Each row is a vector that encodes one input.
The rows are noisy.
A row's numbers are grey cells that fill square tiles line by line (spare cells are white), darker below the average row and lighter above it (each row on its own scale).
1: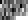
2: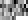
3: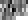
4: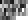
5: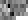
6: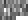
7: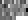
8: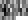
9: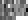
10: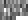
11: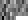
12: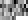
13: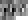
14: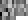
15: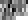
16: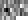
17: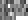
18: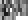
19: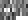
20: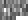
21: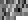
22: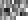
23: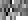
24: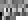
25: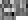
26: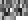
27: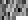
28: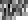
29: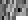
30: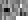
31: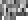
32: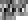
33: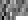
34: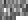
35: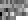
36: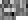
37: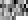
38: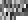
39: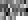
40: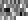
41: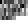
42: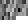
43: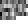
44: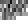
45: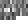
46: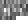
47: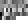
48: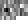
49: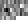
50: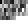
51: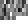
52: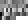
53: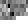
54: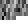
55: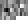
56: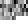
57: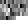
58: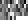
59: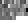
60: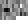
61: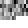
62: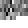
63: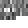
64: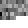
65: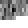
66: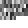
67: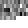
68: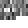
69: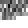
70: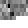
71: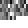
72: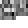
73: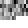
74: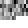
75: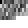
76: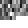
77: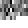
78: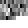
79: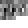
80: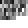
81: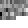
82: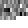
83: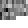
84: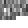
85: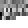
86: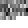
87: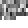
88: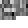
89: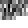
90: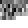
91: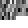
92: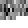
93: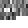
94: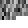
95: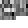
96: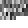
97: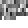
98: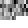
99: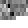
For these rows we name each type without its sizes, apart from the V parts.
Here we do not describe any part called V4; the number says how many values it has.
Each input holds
a list of items, each a true/false value and a value of V4.
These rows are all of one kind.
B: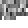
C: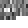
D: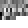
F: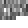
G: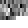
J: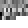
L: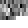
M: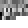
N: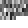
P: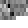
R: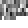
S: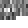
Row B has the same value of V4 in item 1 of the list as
D, J, M and R.
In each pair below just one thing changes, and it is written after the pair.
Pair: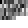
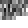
the true/false value in item 1 of the list
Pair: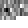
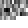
the value of V4 in item 2 of the list
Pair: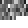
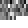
the true/false value in item 2 of the list
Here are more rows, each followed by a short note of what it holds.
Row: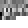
a list of one item
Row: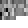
a list of two items
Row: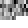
the empty list
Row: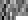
a list of two items
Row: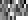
a list of two items
